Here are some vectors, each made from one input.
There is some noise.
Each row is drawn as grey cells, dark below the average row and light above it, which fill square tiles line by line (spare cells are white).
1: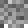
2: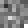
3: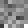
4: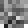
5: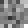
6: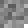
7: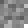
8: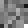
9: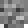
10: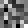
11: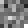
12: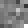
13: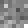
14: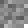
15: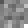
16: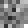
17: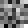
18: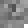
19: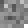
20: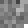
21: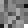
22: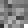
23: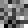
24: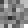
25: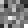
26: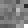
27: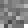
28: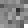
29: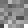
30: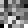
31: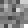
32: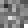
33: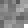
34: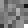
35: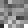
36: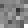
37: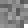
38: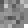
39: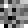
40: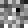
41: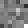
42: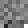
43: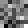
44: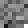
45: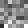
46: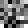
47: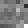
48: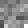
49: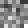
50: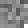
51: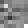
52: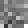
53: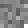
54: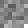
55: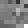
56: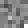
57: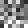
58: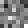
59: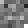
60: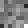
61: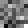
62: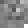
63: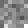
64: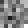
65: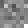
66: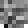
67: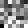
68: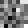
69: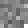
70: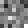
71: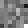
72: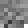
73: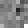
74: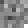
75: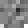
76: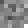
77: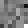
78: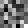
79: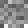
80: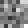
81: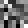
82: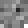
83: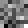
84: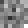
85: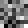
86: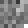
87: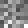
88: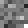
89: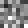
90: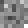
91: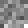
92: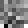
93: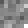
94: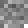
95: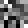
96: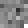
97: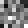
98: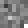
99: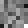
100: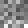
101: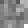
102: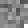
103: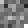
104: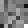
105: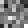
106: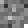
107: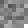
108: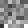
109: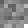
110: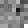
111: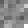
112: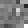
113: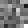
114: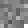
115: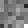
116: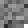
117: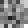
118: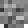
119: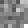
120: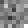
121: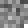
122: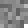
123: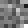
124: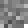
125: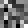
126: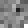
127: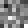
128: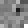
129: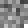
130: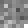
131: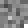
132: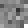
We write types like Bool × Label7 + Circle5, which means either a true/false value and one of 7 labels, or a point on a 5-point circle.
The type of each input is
List2(Line9).
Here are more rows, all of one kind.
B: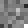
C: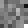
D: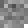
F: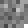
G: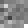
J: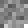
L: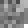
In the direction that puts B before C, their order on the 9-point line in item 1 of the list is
G, D, J, L, F, B, C.
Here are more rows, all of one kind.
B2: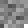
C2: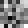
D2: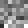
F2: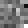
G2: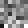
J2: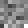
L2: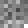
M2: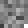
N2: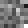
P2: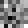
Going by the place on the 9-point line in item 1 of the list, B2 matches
G2 and J2.
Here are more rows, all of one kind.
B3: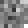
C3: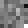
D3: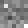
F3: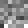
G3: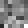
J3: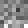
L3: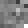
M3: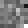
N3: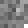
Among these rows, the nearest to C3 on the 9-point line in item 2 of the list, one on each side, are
B3 and M3.
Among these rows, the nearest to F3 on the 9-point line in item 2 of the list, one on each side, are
L3 and M3.
